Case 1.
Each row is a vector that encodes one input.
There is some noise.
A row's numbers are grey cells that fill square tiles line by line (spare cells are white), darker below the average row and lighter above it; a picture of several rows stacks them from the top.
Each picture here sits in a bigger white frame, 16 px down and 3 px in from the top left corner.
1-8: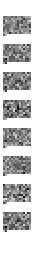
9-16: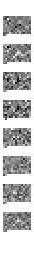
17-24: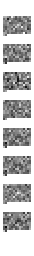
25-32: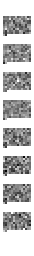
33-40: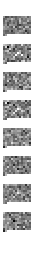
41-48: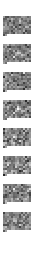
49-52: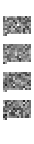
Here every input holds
a point on a 7-point line.
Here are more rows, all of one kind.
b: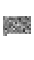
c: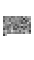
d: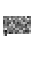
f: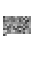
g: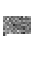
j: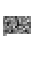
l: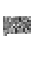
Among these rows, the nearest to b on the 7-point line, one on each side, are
f and l.
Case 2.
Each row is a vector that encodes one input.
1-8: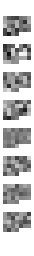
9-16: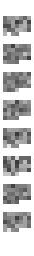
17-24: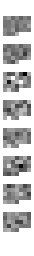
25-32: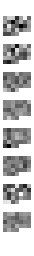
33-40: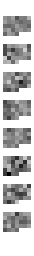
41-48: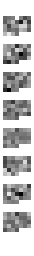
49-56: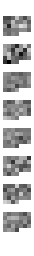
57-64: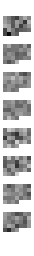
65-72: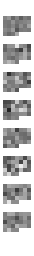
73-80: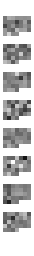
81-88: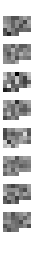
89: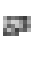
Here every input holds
one of 10 labels.
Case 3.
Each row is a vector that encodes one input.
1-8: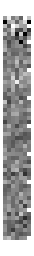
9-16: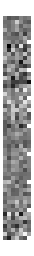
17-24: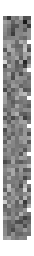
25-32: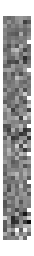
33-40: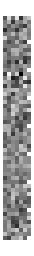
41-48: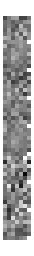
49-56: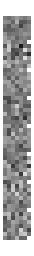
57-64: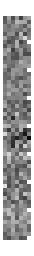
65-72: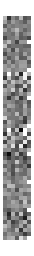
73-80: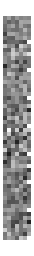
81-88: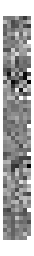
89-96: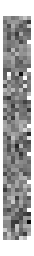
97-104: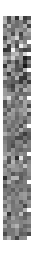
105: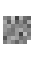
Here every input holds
a point on a 20-point line.
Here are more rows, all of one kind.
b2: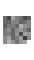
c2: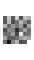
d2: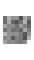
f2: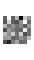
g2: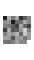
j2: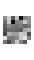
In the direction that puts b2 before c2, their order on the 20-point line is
f2, d2, g2, b2, c2, j2.
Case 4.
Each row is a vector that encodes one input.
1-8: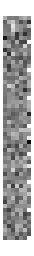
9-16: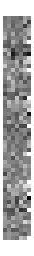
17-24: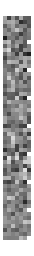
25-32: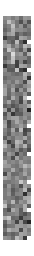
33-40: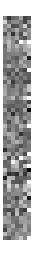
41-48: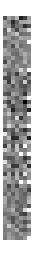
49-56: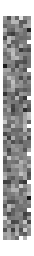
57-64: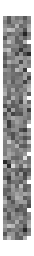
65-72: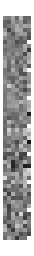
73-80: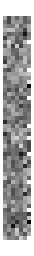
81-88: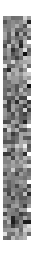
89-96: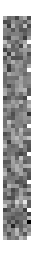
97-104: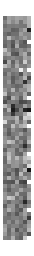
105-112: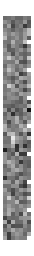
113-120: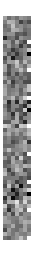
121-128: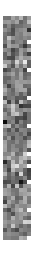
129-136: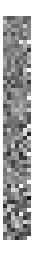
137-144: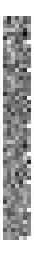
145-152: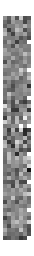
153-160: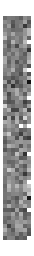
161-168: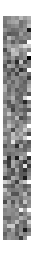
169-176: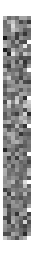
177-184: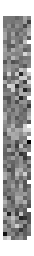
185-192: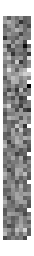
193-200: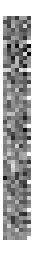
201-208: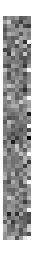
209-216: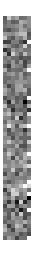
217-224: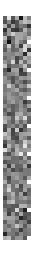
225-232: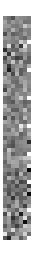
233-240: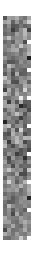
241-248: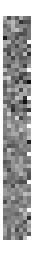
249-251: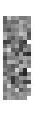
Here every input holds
one of 7 labels.
